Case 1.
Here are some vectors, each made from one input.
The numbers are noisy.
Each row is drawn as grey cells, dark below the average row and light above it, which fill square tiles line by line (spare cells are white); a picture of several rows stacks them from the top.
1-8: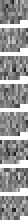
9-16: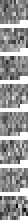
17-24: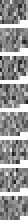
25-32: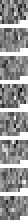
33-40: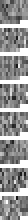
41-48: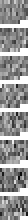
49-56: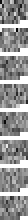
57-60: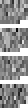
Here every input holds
a list of up to two points on a 6-point circle.
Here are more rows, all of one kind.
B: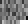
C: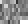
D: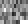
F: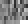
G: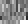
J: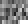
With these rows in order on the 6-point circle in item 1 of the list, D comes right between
C and J.
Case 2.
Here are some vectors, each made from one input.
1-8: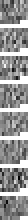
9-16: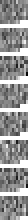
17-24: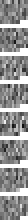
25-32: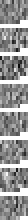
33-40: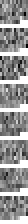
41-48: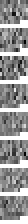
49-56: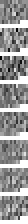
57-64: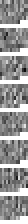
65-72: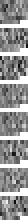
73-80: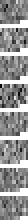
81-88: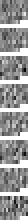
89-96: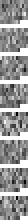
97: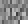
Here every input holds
a list of up to two points on a 6-point circle.
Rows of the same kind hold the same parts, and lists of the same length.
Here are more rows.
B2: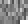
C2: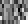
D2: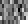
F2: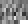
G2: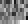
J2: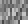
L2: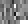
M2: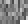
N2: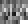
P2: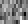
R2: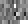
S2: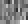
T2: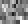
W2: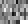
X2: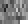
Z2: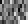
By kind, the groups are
B2, J2, M2, X2
C2, D2, Z2
F2, G2, L2, N2, P2, R2, S2, T2, W2

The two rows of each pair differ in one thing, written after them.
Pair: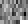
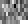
the place on the 6-point circle in item 1 of the list
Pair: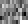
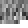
the place on the 6-point circle in item 2 of the list
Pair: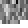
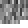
the place on the 6-point circle in item 1 of the list
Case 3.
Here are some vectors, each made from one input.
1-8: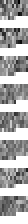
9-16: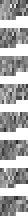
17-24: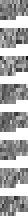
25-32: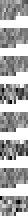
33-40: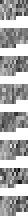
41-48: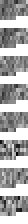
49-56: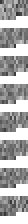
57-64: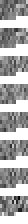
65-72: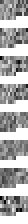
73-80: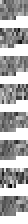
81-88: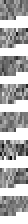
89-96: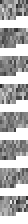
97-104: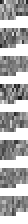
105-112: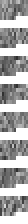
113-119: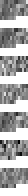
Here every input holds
a list of up to two points on a 5-point line.
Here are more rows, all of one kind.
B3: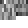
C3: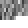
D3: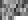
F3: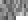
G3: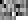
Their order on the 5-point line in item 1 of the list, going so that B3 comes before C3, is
G3, B3, D3, C3, F3.
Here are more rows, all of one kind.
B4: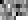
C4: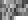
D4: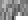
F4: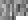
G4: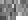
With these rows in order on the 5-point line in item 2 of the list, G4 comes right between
C4 and D4.
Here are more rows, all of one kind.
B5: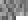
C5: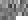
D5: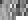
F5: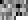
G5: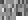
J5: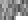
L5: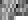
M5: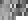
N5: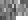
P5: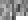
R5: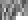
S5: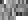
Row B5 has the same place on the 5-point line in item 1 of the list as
C5 and N5.
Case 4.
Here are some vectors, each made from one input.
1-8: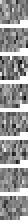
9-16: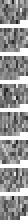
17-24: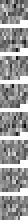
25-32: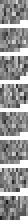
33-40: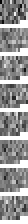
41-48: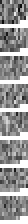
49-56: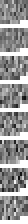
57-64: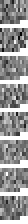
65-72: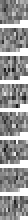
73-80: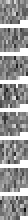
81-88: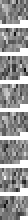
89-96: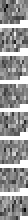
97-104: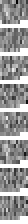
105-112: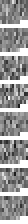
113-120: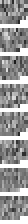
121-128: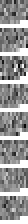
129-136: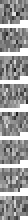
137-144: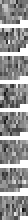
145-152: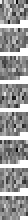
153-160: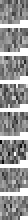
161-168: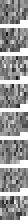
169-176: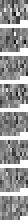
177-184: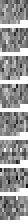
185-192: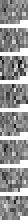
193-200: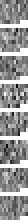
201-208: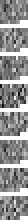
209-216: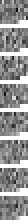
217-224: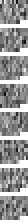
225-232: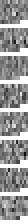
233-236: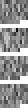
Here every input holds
a list of up to two points on a 6-point circle.
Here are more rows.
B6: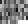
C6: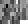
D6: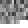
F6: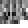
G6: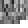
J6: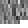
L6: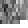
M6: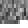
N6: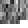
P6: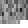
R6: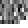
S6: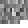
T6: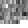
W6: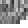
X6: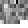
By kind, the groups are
B6, D6, F6, J6, M6, P6, T6, X6
C6, G6, L6, N6, S6, W6
R6

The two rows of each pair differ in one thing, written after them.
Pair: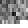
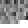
the place on the 6-point circle in item 1 of the list
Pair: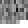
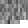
the place on the 6-point circle in item 2 of the list
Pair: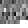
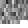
the place on the 6-point circle in item 1 of the list
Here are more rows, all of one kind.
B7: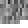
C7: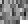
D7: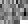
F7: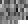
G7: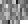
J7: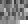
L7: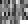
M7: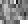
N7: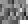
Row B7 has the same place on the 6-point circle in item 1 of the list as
F7 and J7.
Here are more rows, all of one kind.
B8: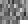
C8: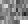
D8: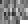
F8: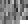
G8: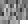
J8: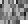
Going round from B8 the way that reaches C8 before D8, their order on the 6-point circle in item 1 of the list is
B8, J8, C8, G8, F8, D8.
